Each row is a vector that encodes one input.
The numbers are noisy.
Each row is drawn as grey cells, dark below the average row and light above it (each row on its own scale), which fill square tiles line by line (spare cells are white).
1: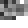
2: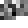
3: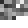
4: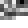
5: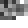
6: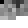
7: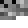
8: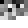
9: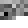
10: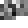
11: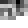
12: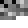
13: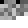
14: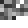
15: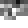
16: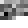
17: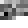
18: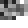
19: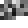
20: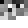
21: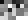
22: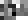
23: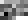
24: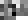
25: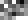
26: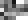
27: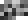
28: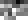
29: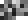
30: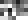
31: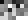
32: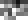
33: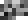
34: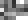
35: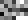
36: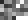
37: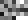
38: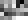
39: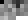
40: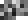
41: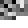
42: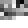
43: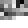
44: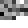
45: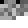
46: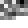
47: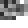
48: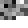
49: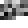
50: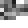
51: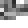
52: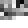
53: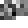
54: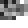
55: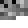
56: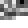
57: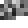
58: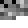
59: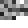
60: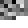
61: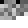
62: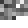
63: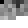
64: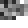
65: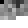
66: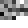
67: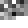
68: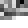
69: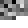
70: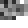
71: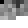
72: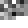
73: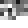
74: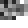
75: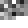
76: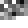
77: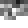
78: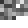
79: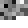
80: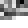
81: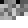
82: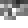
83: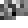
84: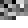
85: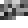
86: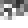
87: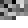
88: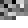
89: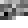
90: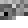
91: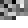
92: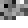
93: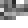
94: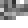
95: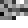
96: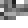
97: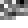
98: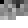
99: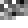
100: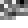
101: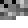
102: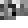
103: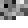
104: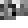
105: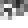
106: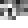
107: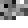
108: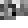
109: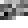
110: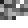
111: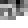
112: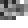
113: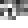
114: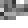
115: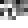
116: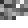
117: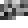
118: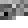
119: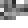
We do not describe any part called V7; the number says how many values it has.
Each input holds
a true/false value, together with either a point on a 6-point line, or a value of V7.
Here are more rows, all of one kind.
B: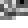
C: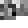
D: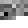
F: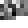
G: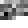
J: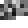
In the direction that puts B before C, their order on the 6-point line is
D, G, B, J, F, C.
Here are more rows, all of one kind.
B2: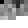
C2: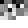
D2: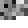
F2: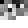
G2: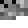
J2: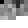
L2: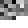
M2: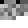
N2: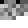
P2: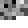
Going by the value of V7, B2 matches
G2 and J2.
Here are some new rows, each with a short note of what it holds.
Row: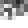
a true/false value and a value of V7
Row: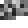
a point on a 6-point line and a true/false value
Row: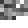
a true/false value and a value of V7
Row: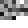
a true/false value and a value of V7
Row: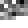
a point on a 6-point line and a true/false value
